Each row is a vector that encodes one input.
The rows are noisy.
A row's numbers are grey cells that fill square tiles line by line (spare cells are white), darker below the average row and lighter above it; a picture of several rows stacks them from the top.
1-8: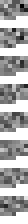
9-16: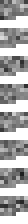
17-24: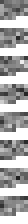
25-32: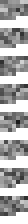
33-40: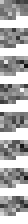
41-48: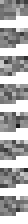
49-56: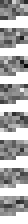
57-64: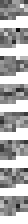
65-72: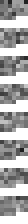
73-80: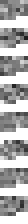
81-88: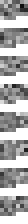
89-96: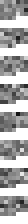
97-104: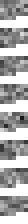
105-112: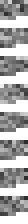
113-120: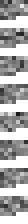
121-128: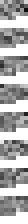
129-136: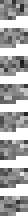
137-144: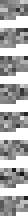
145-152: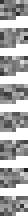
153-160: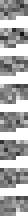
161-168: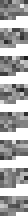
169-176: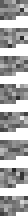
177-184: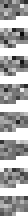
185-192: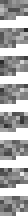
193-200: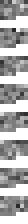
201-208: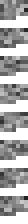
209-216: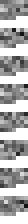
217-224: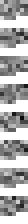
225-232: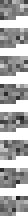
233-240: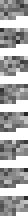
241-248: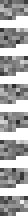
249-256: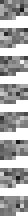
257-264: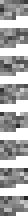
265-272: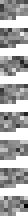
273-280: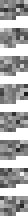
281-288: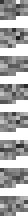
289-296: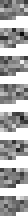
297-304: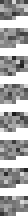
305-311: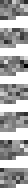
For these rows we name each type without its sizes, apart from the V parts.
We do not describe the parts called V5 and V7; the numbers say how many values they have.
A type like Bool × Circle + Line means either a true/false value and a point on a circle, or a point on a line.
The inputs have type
Bool × (Circle + V5) × V7.
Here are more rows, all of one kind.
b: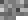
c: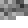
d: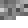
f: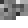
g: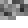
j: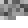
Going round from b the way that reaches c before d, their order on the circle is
b, f, g, c, j, d.
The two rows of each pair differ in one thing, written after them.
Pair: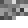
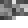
the value of V5
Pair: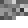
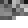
the value of V5
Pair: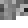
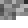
the value of V7
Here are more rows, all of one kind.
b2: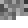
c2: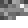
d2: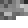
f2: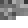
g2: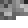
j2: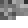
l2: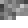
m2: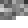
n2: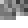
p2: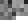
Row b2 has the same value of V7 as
f2, j2, n2 and p2.
